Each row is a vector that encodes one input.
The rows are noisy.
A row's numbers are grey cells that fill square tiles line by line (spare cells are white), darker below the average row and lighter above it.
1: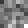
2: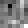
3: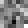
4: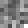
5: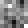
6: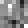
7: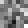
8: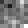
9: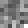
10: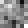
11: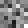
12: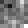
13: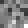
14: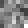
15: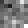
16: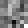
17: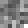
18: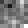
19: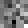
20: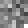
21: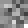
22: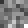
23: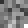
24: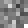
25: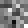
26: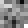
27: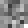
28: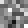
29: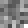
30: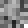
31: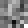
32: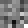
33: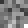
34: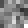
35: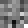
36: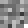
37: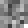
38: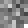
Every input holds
a point on each of two 3-point lines and three true/false values.
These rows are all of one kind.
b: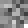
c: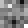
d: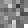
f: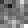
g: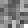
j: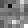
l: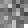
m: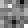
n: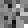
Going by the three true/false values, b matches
d and l.
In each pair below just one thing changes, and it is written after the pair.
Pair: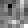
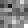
the place on one of the two 3-point lines
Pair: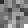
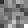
the place on one of the two 3-point lines
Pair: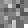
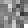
the place on one of the two 3-point lines
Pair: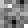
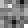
the place on one of the two 3-point lines
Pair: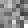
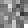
the place on one of the two 3-point lines
